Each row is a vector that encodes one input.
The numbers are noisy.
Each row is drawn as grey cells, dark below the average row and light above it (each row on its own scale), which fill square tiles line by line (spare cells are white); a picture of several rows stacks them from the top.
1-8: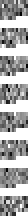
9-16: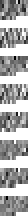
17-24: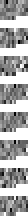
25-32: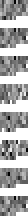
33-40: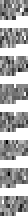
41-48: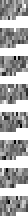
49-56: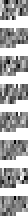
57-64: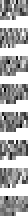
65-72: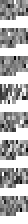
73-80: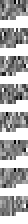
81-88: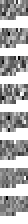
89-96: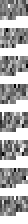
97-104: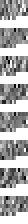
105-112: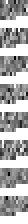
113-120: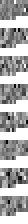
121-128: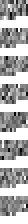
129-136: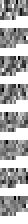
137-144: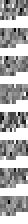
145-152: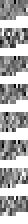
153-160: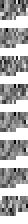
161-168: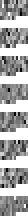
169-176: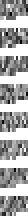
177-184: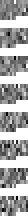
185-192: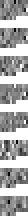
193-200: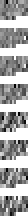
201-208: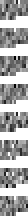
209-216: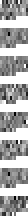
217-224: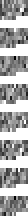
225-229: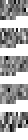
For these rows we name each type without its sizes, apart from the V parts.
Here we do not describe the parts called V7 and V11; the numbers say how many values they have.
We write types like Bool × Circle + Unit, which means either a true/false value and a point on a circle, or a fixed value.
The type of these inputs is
Bool × (Line + V11) × V7.
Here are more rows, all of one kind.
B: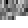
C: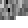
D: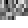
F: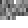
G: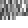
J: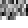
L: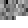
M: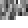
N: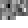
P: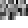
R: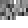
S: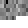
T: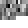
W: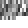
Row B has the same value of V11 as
C, D, L and S.
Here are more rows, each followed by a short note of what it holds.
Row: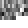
a true/false value, a value of V7 and a value of V11
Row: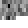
a true/false value, a value of V7 and a value of V11
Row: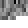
a point on a line, a true/false value and a value of V7
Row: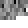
a point on a line, a true/false value and a value of V7
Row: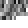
a point on a line, a true/false value and a value of V7
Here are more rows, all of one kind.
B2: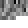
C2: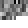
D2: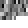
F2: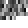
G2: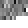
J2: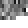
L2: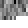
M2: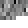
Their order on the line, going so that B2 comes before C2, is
B2, J2, M2, G2, L2, C2, D2, F2.
